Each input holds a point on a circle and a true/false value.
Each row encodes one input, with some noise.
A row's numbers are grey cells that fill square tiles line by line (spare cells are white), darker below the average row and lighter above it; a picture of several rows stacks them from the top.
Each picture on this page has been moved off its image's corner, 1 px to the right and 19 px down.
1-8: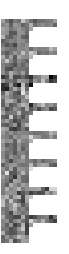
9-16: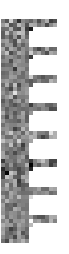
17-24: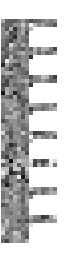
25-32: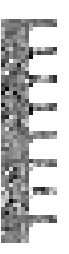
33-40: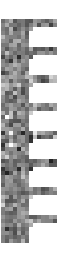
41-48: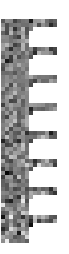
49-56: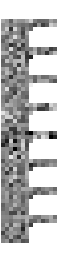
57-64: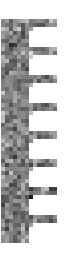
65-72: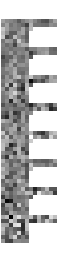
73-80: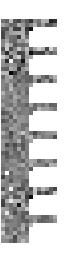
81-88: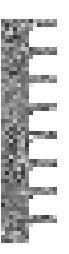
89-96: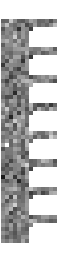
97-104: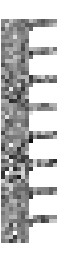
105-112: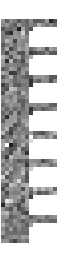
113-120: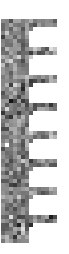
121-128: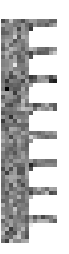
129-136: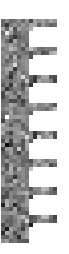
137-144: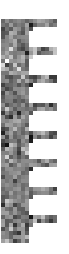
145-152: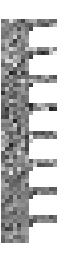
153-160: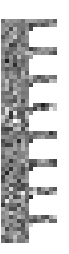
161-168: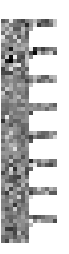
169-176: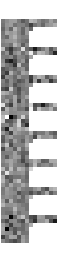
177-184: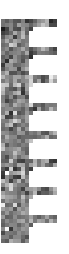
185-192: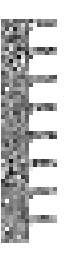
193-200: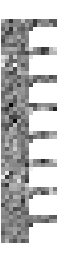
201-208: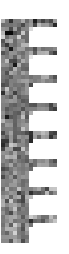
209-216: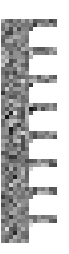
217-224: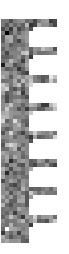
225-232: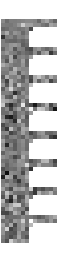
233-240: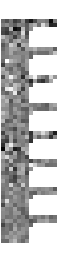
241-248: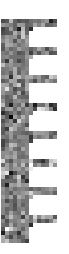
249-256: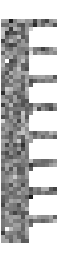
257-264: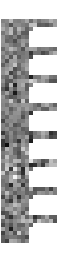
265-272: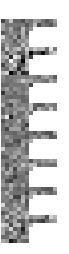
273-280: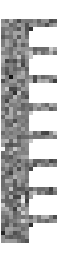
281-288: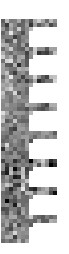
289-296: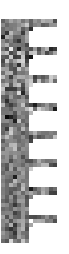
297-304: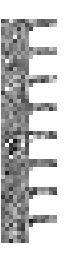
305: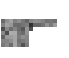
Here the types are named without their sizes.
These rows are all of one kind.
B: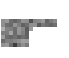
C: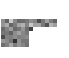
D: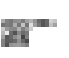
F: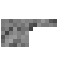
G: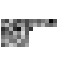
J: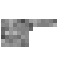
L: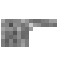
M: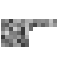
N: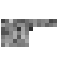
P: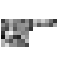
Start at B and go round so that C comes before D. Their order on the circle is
B, L, C, D, M, P, J, G, N, F.
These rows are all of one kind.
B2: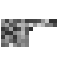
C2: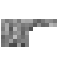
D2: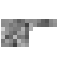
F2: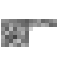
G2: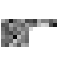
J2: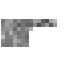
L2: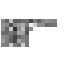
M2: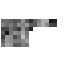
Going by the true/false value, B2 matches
C2 and M2.
